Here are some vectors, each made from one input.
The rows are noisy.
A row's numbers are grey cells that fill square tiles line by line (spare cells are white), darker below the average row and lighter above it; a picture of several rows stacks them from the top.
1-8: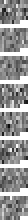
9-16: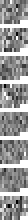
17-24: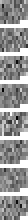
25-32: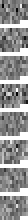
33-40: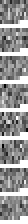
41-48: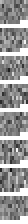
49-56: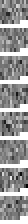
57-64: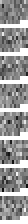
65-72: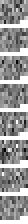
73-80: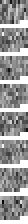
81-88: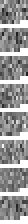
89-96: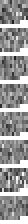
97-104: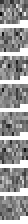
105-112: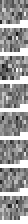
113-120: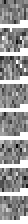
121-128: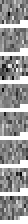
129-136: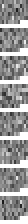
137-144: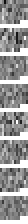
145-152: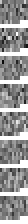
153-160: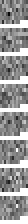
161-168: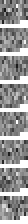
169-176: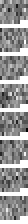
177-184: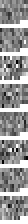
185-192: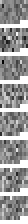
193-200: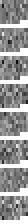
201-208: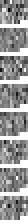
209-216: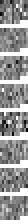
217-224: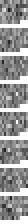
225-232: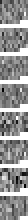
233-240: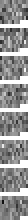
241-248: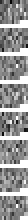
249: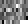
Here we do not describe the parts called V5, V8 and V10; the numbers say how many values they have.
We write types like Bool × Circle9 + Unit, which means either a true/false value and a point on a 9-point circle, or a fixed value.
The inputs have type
Bool × (Line7 + V5) + Tree9 × V10 + V8.
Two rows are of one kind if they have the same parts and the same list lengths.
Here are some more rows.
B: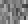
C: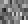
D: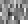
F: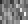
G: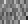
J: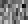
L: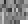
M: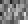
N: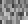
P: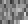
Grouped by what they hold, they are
B
C, D, G
F, M, N, P
J, L

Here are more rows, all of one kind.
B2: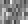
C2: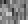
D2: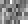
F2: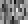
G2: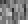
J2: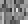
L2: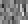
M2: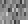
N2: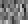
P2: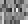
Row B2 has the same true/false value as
C2 and G2.
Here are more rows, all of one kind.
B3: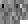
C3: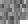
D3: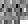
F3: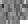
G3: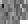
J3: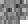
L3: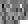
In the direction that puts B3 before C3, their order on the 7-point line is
L3, D3, B3, G3, F3, J3, C3.
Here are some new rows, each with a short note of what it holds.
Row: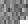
a point on a 7-point line and a true/false value
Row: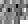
a point on a 7-point line and a true/false value
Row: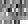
a true/false value and a value of V5
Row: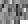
a point on a 7-point line and a true/false value
